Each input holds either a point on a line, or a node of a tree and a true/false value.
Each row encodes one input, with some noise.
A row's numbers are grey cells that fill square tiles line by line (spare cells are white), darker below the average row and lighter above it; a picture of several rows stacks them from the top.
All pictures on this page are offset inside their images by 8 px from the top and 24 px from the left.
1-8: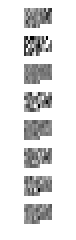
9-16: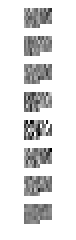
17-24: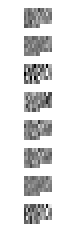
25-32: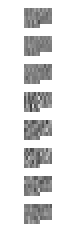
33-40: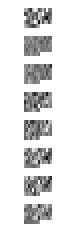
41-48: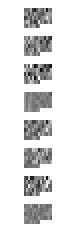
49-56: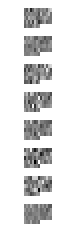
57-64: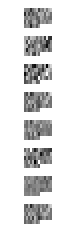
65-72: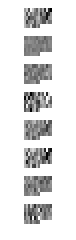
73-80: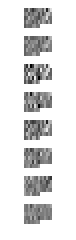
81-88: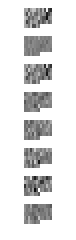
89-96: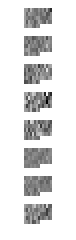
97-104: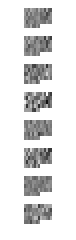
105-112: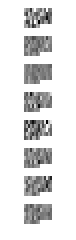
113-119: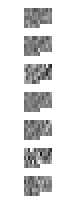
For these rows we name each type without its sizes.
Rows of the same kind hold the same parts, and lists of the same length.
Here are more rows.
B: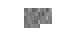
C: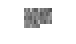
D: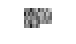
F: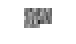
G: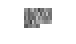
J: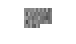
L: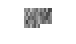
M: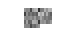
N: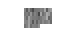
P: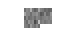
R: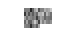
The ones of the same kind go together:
B, C, F, J, L, N, P
D, G, M, R

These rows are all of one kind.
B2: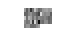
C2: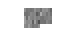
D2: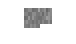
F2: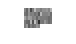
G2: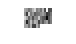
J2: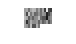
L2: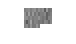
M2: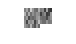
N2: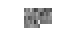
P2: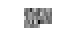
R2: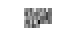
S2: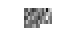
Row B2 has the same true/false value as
C2 and P2.
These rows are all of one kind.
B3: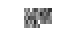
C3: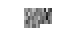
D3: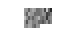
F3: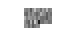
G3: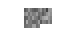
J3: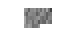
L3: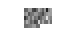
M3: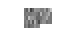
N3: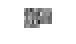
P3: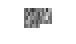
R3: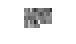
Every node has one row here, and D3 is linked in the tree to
C3 and R3.
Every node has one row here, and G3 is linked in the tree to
C3.
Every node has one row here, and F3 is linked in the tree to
J3 and L3.
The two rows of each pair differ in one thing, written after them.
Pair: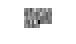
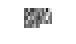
the node of the tree
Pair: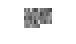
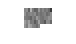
the true/false value
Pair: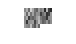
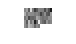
the true/false value
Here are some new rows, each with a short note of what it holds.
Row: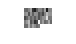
a node of a tree and a true/false value
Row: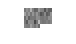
a node of a tree and a true/false value
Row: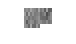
a node of a tree and a true/false value
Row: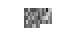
a node of a tree and a true/false value
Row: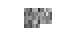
a point on a line
